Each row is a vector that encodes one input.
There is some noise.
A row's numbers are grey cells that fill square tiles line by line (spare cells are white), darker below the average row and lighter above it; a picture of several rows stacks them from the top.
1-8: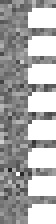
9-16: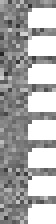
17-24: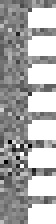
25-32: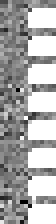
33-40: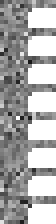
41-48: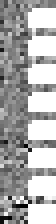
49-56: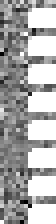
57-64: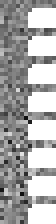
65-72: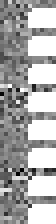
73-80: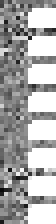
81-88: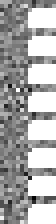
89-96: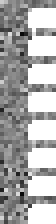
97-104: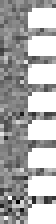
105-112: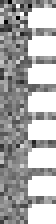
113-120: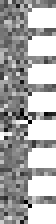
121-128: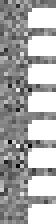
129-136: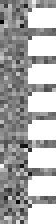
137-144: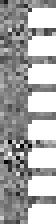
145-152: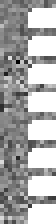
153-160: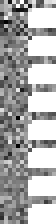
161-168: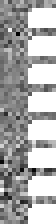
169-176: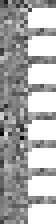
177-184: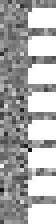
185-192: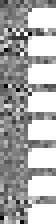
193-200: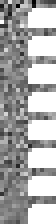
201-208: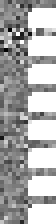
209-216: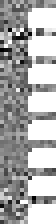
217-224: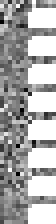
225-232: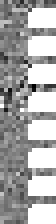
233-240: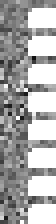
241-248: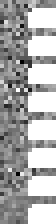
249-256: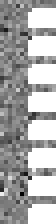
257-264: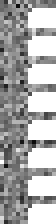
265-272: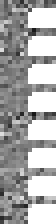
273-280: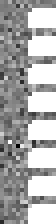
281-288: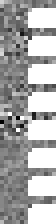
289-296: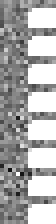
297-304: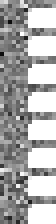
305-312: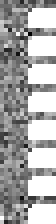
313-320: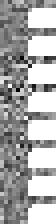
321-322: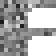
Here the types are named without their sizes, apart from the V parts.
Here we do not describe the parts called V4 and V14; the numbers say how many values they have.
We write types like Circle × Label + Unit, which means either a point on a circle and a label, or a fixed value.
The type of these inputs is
List(Line) + V4 × V14.
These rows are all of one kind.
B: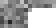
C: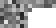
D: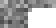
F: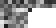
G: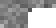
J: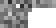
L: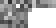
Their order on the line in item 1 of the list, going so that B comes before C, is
L, J, D, G, B, F, C.
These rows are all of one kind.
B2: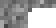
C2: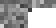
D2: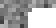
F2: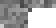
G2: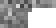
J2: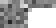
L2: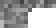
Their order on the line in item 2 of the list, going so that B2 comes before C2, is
L2, D2, F2, J2, G2, B2, C2.
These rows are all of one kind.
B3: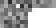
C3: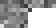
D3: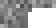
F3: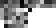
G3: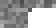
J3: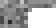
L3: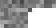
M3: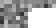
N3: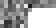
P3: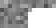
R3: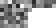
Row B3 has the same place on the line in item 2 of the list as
D3, G3 and R3.
